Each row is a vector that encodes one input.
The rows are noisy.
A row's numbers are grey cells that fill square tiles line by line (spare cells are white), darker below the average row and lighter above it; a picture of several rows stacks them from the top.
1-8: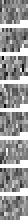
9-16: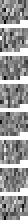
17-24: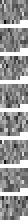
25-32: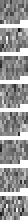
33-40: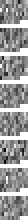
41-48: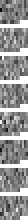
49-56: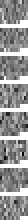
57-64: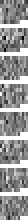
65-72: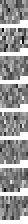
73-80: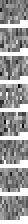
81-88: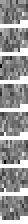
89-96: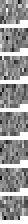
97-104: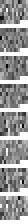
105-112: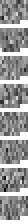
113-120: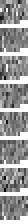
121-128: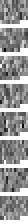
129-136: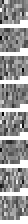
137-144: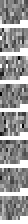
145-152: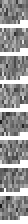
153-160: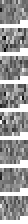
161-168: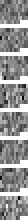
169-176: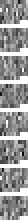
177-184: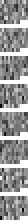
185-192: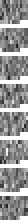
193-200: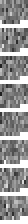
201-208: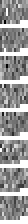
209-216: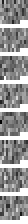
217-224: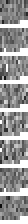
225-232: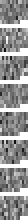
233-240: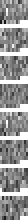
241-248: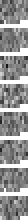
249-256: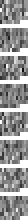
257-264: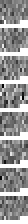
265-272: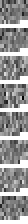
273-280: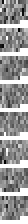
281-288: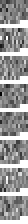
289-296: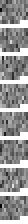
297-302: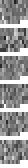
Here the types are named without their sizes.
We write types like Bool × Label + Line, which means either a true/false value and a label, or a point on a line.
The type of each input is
(Bool × Bool × Bool + Line) × (Tree + Unit).
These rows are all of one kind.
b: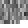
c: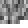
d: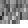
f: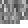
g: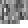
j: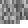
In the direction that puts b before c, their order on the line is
b, f, j, c, g, d.
